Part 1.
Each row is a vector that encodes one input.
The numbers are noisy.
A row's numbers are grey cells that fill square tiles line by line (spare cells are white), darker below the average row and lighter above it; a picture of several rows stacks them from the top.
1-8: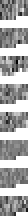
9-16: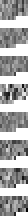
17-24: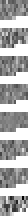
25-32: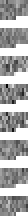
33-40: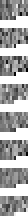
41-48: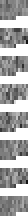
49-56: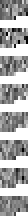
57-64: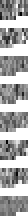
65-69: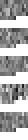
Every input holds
a point on each of two 4-point lines and a true/false value.
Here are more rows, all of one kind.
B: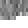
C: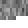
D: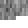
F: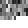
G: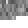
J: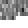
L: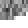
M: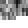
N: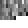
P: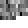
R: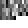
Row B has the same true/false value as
D, F and L.
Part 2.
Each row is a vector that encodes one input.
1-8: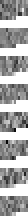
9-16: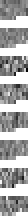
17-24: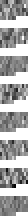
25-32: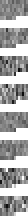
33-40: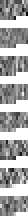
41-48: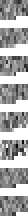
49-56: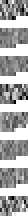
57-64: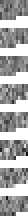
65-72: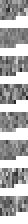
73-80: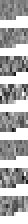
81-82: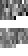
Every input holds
a point on a 4-point line and a true/false value.
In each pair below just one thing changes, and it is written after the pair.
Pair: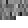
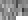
the place on the 4-point line
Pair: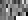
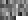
the place on the 4-point line
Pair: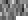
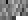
the true/false value
